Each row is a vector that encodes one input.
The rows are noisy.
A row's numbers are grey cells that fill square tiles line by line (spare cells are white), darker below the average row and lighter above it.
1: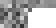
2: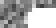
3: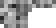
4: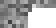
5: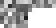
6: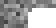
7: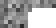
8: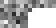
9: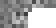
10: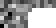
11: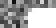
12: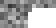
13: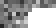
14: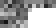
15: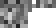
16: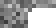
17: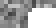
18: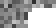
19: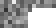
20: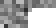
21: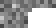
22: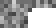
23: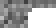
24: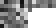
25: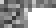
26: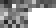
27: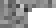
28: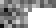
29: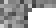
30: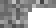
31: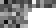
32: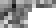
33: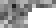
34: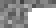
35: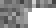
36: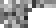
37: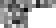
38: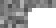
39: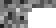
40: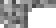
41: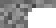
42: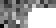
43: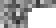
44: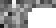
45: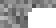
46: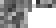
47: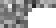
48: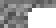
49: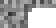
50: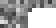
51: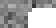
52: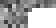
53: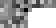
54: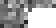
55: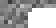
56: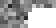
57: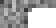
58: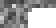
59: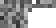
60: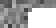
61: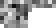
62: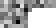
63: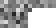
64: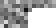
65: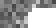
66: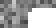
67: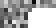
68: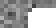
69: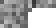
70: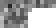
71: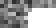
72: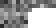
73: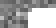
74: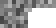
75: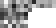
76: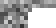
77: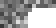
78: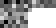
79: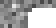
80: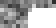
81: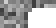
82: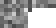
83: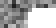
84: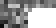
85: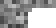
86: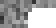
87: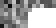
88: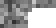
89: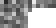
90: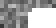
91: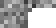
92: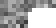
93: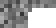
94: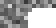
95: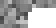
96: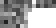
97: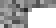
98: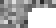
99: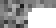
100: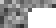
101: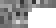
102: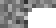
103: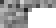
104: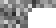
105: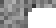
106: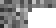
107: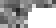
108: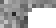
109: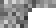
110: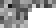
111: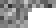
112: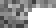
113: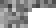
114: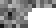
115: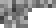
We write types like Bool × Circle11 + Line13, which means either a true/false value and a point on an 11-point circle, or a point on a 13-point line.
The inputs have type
Line5 × (Line6 + Line7).
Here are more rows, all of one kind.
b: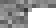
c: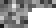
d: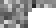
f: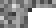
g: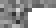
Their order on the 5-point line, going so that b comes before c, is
g, d, b, f, c.
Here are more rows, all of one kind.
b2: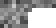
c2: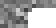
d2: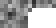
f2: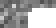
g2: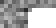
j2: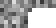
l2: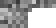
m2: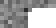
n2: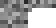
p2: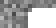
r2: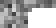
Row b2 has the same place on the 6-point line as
f2, l2, m2 and p2.
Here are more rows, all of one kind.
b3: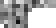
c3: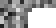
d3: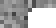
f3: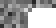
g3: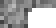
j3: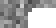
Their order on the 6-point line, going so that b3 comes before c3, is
b3, j3, g3, c3, d3, f3.
